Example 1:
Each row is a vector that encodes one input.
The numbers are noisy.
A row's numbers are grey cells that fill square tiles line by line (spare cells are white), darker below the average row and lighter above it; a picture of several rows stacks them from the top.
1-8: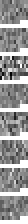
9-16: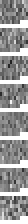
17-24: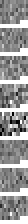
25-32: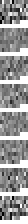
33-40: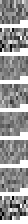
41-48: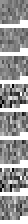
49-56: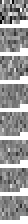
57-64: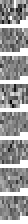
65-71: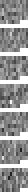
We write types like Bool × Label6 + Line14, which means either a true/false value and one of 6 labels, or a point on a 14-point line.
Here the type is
Bool × Tree9 + Unit.
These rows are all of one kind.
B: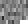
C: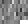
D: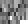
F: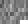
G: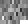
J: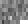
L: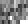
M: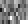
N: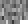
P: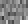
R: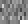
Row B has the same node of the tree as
N and P.
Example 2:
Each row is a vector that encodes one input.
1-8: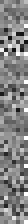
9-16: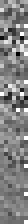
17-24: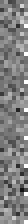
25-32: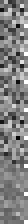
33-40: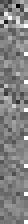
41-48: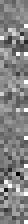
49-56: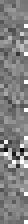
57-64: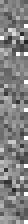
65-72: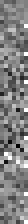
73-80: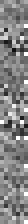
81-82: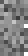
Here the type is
List2(Line5).
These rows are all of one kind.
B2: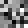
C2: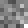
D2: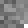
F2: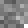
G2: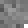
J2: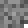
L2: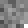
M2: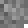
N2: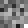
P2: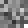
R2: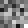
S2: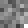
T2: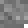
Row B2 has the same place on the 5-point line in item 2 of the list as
C2, P2, S2 and T2.
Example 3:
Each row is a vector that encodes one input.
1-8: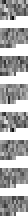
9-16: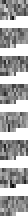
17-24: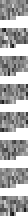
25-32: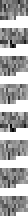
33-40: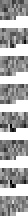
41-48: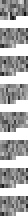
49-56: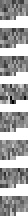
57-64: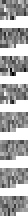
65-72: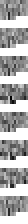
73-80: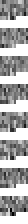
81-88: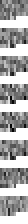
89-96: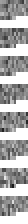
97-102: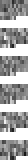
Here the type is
Bool × Bool × Bool + Line7.
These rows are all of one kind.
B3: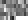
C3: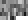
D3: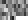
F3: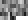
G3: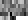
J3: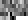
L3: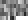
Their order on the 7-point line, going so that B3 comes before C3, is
D3, B3, L3, C3, F3, G3, J3.
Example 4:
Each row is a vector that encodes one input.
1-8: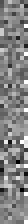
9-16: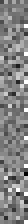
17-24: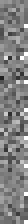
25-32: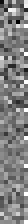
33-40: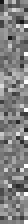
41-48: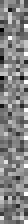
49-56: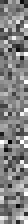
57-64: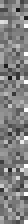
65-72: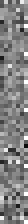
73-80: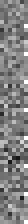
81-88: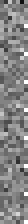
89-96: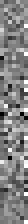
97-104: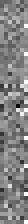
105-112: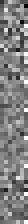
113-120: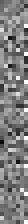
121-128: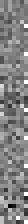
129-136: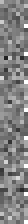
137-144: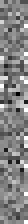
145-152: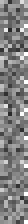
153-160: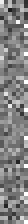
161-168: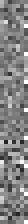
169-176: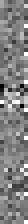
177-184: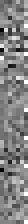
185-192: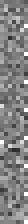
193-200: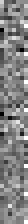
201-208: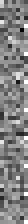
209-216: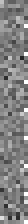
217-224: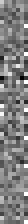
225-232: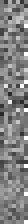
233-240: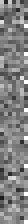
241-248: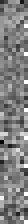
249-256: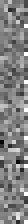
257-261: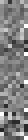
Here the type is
List2(Circle9).
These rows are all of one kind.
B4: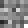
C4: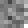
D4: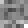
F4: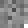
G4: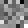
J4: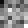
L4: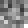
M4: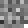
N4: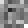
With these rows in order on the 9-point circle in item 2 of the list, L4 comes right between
F4 and N4.
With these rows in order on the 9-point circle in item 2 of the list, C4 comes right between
G4 and M4.
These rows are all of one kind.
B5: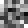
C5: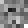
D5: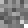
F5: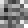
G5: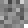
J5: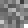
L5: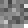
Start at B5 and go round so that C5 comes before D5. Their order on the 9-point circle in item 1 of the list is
B5, J5, L5, C5, G5, F5, D5.
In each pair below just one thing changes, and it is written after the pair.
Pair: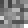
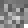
the place on the 9-point circle in item 2 of the list
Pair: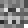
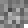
the place on the 9-point circle in item 2 of the list
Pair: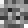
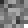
the place on the 9-point circle in item 1 of the list
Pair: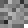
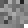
the place on the 9-point circle in item 2 of the list
